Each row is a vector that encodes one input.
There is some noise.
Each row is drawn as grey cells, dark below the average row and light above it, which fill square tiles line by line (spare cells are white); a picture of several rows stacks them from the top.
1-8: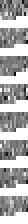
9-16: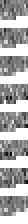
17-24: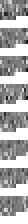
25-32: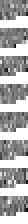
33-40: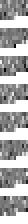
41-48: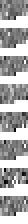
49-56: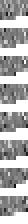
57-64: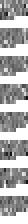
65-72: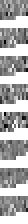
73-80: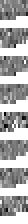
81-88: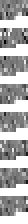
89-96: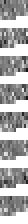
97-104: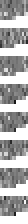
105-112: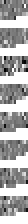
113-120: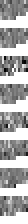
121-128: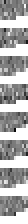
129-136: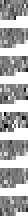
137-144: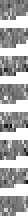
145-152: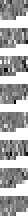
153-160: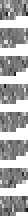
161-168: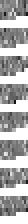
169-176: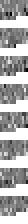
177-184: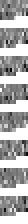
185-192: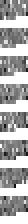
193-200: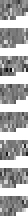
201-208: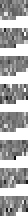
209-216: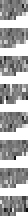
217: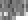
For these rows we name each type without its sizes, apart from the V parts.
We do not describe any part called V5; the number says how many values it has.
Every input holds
a list of items, each a true/false value and a value of V5.
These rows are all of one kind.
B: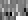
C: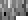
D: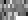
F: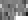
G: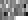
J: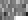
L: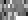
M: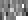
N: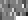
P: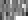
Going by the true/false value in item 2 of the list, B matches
F, M, N and P.
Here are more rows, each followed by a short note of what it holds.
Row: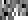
the empty list
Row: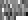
a list of two items
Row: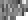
a list of one item
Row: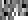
the empty list
